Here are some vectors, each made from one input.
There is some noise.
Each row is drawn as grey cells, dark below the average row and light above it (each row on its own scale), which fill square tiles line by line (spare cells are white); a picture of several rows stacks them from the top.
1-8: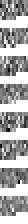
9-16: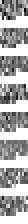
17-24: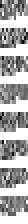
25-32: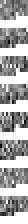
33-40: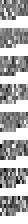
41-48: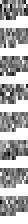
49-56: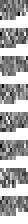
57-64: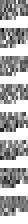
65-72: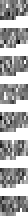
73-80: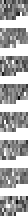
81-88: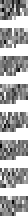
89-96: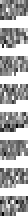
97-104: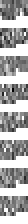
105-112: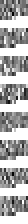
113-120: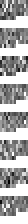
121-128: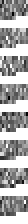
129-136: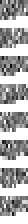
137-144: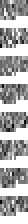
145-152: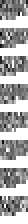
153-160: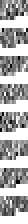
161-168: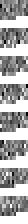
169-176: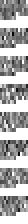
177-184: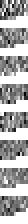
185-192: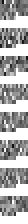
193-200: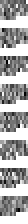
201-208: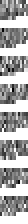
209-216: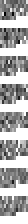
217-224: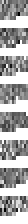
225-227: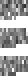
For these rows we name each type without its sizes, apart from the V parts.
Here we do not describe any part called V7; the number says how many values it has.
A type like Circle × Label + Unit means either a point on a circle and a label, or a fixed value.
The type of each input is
Circle × Circle × V7.
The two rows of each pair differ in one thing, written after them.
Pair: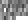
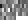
the value of V7
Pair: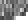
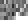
the place on one of the two circles
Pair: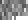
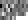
the value of V7
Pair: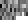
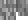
the value of V7
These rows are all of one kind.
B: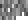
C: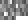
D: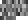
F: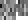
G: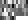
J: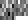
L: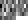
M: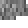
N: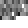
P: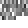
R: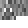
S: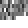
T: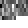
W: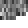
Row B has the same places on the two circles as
D, M and P.
